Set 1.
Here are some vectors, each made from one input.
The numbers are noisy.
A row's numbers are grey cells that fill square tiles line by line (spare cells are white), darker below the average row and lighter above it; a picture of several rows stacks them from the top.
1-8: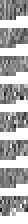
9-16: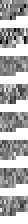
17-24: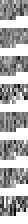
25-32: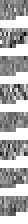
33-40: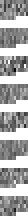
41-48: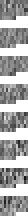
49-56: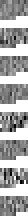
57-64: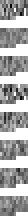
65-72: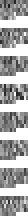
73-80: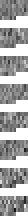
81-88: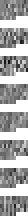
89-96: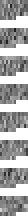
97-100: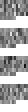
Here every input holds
a node of a 10-node tree and a node of a 13-node tree.
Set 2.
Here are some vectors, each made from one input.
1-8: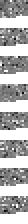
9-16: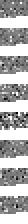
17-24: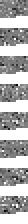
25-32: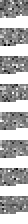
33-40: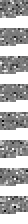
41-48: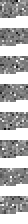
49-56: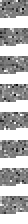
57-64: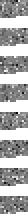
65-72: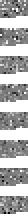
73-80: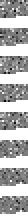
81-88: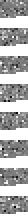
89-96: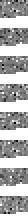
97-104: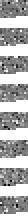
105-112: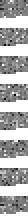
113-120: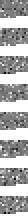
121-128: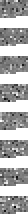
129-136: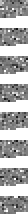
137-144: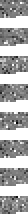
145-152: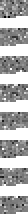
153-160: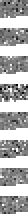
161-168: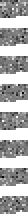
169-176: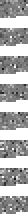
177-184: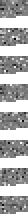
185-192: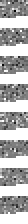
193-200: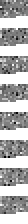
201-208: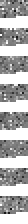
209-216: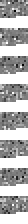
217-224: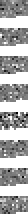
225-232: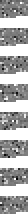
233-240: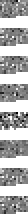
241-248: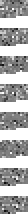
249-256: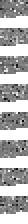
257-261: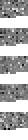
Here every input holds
a list of up to two points on a 17-point line.
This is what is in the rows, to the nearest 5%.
All of them are lists of up to two points on a 17-point line: a few are empty, 40% hold one and 60% two.
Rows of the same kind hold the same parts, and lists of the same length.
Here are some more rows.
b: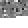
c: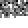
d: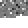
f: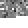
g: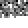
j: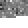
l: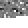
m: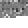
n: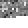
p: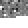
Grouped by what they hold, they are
b, d, j, l, m, p
c, g
f, n

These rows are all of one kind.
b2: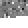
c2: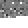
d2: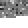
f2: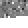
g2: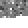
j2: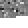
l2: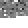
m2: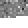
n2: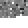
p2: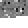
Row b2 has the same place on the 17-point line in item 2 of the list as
c2, f2 and g2.
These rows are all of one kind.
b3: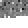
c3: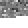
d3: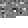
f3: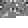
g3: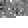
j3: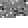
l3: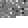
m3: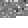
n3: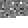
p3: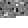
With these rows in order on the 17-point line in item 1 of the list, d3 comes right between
n3 and p3.
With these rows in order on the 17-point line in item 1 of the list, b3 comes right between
c3 and m3.
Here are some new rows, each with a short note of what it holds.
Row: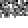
the empty list
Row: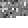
a list of one item
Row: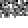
the empty list
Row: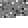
a list of two items
